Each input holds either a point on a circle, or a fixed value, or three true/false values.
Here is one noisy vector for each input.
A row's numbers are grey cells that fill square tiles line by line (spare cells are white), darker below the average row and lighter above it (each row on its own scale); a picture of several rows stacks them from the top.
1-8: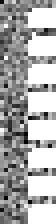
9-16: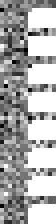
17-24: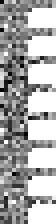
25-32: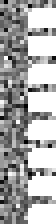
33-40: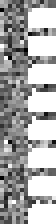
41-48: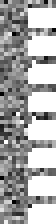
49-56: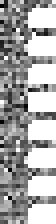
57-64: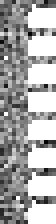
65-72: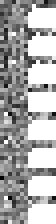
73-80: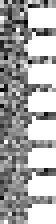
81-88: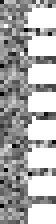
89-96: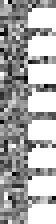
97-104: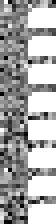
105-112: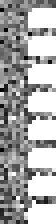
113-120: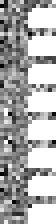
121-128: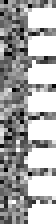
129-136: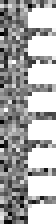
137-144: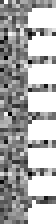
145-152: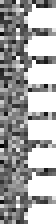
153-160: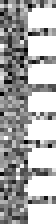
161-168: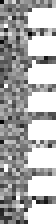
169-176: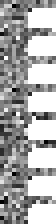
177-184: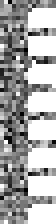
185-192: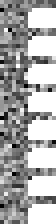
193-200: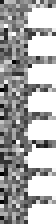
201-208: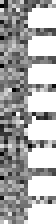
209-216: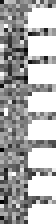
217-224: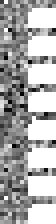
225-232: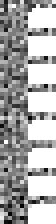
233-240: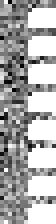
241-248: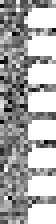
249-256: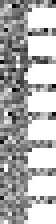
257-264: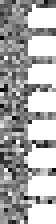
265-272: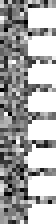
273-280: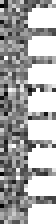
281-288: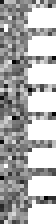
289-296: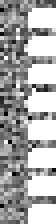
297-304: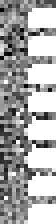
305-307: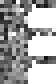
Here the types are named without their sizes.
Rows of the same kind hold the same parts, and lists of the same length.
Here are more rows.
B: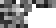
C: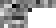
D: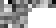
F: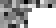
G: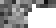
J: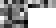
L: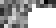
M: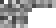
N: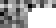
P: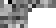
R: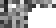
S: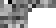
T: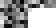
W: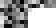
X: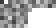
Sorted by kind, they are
B, G, J, L, N, R, T, W
C, D, M, P, S, X
F

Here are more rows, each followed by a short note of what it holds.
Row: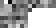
three true/false values
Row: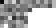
three true/false values
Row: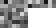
a point on a circle
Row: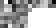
three true/false values
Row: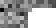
a point on a circle
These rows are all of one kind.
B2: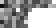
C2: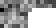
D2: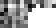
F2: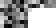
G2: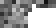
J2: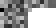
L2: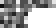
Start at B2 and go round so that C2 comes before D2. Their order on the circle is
B2, L2, G2, C2, J2, F2, D2.
